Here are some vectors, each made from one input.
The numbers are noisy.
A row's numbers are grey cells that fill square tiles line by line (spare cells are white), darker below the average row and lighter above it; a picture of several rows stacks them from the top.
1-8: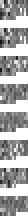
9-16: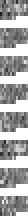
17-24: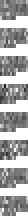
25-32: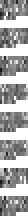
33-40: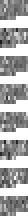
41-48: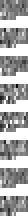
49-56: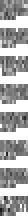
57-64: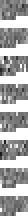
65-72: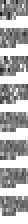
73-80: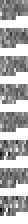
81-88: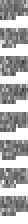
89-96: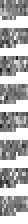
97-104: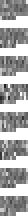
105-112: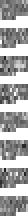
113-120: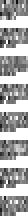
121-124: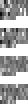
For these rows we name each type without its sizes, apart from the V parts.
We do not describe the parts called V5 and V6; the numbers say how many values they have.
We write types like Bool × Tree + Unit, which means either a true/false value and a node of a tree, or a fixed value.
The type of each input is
Bool × Line × V5 + V6.
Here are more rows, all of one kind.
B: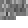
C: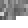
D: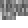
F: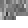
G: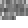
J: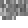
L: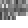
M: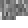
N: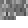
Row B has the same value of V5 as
D, L and N.
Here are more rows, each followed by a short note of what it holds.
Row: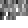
a value of V6
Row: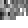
a value of V6
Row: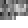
a value of V6
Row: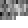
a value of V6
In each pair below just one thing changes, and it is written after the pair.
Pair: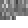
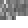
the place on the line
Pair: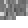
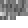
the value of V5
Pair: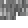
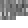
the place on the line
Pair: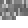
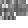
the value of V5
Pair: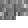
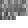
the value of V5
